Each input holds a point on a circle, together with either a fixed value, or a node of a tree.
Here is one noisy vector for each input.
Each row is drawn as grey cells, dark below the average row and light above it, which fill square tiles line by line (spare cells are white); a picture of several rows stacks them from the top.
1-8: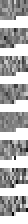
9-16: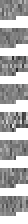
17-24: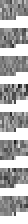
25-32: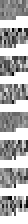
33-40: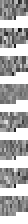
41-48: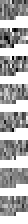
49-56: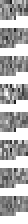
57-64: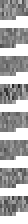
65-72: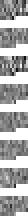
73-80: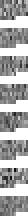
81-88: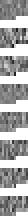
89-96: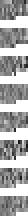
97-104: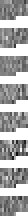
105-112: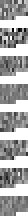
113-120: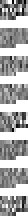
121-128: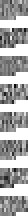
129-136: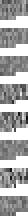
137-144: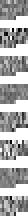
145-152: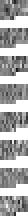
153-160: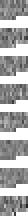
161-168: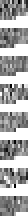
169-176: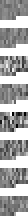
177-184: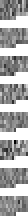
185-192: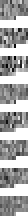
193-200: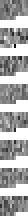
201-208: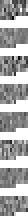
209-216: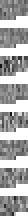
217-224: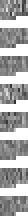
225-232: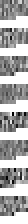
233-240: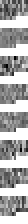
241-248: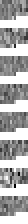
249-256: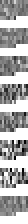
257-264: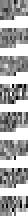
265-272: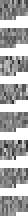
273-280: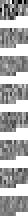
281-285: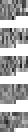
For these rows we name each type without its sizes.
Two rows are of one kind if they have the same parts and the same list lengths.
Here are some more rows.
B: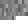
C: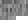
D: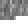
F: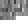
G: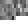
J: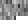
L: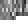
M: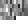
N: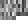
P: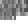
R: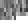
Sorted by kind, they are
B, C, D, F, G, J, M
L, N, P, R

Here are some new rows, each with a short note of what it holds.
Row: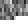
a point on a circle
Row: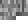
a point on a circle and a node of a tree
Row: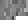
a point on a circle and a node of a tree
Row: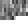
a point on a circle and a node of a tree
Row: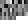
a point on a circle
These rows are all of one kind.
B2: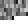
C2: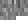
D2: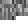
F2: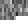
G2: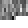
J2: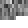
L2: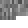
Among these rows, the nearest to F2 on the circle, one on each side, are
B2 and G2.
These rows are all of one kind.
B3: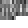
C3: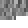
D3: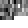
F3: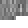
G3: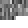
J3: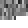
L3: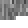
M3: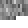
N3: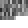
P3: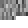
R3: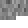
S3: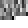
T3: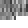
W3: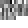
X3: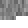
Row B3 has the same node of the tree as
N3, P3, S3 and X3.
